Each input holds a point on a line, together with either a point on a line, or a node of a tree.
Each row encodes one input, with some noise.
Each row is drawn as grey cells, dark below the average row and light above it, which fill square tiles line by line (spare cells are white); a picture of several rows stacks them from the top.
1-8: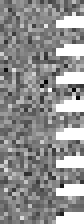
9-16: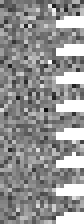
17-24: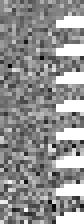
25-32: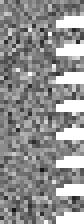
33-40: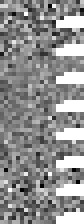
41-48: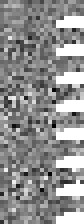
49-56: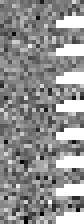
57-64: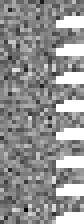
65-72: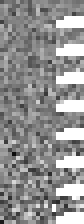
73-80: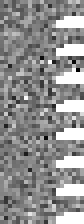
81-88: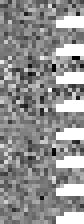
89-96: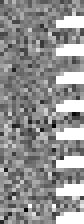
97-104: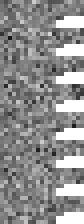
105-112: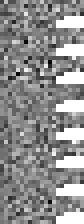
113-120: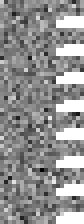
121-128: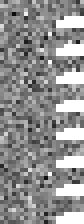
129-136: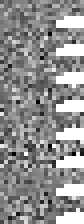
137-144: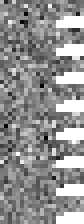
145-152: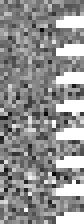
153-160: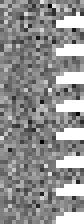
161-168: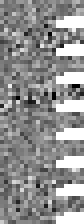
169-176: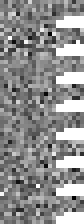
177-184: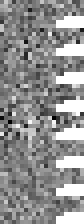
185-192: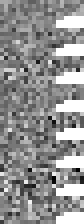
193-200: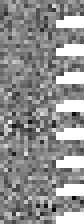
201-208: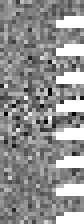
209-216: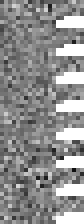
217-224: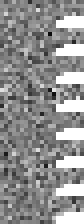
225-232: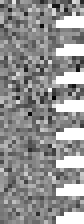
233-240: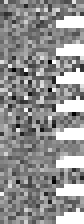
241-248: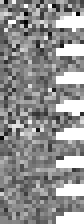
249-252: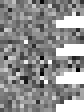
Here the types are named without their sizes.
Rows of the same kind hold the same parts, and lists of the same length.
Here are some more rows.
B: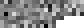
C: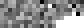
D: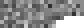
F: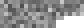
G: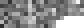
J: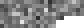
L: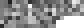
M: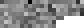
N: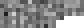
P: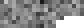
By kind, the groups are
B, C, D, G, J, N, P
F, L, M

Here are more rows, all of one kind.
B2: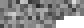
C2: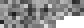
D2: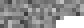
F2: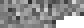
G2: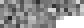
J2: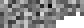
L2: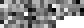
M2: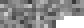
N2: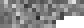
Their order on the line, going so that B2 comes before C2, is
B2, J2, G2, M2, D2, C2, F2, L2, N2.
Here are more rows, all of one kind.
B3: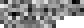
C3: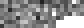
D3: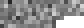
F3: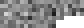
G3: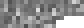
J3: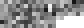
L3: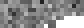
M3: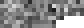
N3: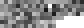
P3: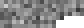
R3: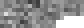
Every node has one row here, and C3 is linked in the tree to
L3.
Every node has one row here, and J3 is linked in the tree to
G3 and N3.
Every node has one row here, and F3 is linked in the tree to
D3 and M3.
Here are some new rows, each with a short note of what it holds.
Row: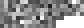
a point on a line and a node of a tree
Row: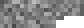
a point on each of two lines
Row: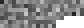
a point on each of two lines
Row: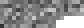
a point on a line and a node of a tree
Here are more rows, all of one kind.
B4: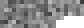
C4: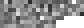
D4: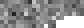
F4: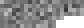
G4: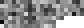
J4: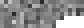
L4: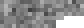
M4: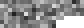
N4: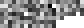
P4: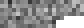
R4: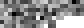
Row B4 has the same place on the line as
M4 and R4.
